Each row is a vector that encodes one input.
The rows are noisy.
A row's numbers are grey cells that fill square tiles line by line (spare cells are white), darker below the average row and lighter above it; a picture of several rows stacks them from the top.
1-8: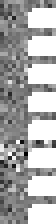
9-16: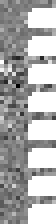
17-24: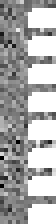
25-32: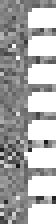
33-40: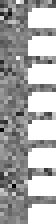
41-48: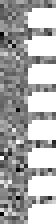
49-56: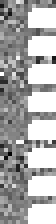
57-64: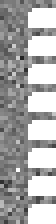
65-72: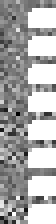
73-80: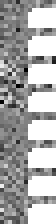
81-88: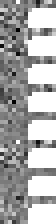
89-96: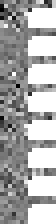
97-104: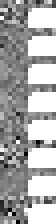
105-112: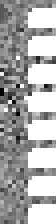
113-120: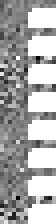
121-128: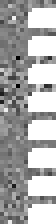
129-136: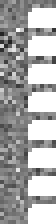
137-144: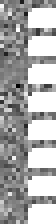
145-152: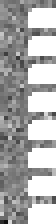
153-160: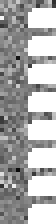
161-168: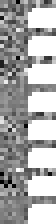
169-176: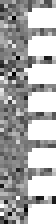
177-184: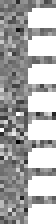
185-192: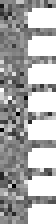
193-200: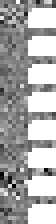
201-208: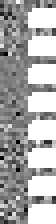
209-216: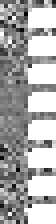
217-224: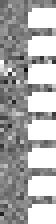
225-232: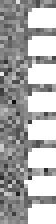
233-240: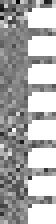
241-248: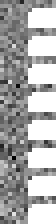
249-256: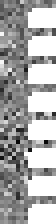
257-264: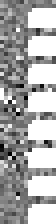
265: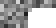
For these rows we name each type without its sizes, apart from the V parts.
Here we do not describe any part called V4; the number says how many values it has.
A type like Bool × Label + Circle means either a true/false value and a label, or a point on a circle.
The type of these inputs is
Bool × Bool × Bool × List(V4) + Label.
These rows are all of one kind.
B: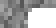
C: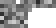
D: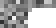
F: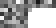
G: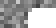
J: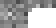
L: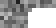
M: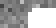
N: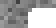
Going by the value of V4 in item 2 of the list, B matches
D and N.
